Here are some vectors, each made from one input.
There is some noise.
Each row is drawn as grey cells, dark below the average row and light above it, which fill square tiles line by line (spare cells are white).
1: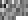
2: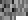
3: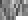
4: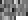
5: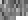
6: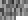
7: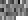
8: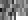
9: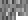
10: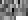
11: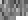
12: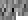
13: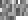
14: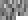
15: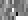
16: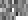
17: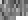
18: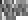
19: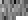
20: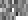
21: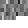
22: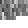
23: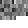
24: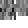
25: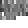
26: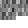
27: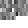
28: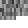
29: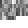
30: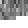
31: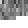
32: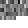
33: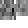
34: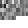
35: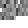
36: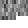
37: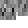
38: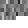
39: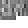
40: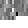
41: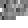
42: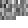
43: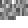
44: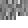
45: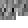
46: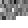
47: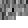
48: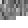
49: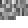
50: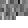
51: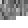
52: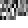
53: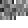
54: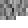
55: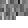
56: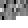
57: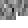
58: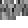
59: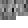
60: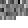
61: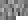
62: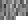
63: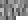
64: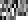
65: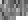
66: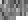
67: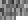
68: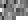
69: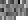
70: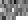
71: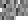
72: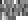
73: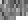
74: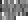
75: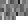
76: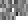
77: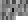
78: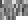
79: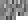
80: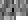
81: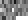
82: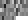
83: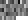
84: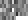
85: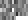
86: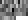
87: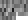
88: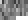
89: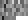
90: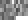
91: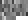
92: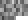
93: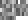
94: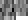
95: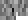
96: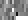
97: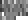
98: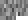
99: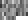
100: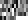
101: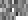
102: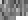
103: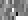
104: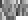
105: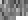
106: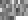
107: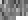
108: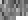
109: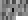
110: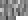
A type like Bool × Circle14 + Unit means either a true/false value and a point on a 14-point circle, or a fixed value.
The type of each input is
(Circle6 × Circle6 + Unit) × Circle8 + Unit.
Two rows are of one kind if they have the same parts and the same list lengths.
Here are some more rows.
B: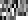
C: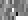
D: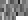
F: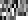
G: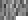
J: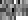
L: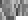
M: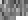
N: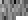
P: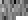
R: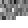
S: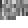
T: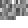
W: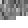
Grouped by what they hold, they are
B, F
C, D, M, N, P, R, W
G, J, L, S, T

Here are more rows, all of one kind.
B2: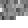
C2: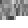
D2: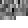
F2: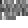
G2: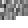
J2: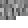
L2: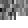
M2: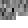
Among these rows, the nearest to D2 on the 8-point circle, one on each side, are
F2 and L2.
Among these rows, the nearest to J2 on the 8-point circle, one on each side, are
B2 and M2.
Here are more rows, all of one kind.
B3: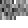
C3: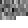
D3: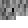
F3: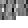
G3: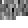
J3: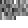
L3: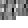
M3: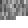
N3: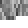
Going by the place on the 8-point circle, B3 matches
C3 and J3.
